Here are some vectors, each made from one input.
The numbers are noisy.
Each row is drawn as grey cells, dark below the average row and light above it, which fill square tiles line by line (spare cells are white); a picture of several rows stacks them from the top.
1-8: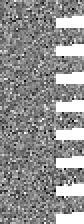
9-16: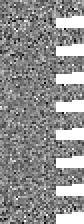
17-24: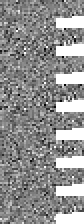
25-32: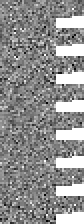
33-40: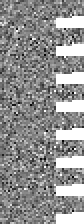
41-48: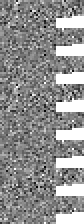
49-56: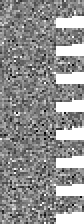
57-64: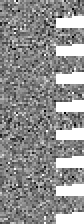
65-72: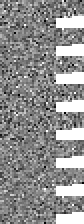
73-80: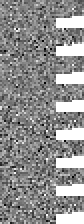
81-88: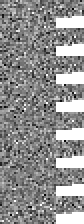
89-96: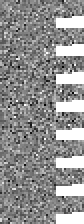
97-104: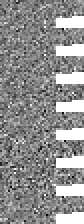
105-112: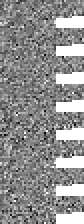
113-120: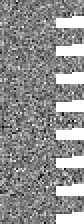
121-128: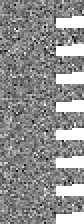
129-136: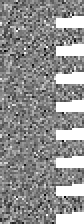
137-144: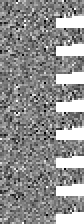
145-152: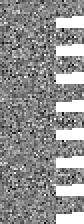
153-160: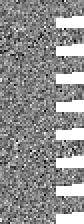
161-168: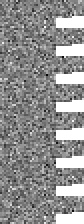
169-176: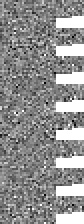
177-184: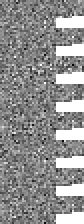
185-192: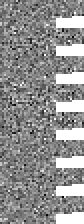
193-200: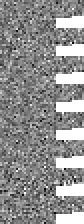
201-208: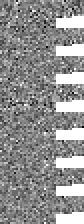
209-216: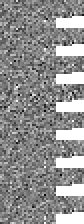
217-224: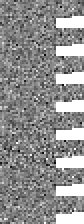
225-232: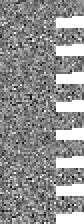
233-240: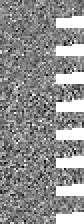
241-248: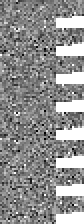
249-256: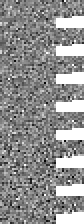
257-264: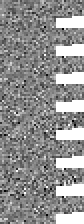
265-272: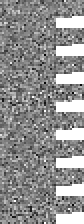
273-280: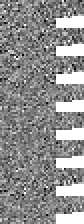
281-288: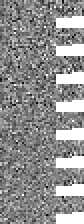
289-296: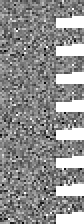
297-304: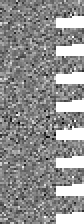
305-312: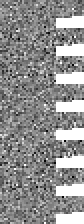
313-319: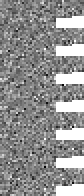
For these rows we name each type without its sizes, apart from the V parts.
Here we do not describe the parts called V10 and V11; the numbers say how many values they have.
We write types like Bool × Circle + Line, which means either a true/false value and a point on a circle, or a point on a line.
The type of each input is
Bool × ((Tree + Unit) × V10 + V11).
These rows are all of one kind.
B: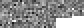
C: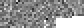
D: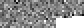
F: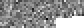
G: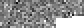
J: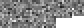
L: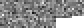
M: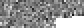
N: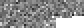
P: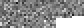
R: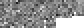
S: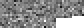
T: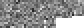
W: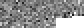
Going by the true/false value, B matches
J, L and S.
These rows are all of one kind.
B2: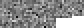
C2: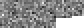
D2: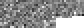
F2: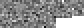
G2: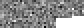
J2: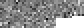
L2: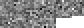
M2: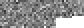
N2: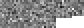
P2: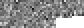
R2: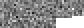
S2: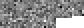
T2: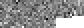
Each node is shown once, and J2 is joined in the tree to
D2 and S2.
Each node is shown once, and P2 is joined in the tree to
D2 and M2.
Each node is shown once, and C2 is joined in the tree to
M2.
